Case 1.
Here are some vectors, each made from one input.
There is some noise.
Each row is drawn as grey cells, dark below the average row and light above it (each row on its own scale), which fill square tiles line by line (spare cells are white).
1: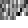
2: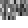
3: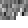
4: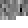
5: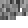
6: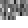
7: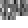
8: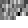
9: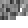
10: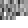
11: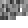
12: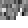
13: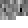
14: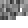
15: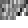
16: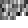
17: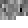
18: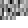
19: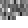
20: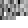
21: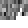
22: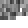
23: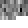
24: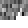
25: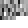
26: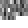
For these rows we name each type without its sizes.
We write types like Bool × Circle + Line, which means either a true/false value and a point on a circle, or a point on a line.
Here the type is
Circle.
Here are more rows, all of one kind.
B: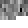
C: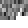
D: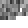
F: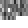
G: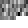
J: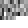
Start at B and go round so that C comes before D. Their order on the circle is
B, F, C, D, J, G.
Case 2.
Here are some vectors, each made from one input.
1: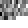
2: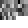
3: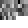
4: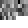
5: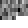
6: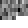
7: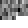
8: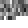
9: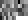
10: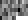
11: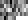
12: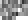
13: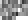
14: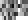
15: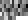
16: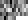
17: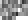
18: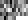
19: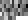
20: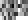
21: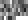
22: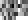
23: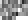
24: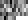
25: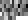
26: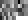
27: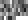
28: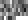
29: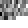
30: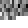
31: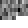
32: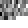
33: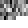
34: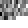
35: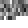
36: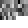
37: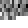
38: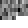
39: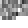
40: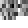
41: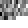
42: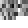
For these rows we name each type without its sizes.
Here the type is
Bool × Bool × Bool.
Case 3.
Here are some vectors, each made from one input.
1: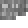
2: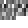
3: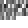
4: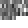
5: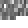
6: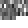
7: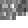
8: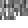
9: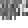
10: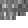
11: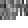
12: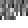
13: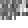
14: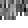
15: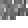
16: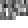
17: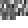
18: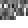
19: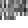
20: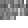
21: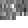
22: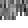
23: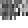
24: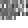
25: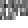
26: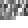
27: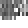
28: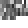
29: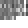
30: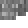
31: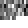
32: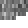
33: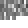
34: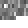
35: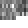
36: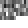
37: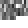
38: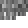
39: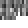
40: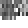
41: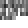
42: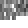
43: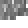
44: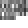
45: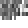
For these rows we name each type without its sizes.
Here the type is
Line.
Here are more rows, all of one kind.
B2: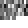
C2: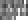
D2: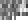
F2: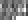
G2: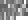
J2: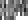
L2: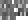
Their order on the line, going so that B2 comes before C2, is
G2, B2, J2, C2, F2, D2, L2.
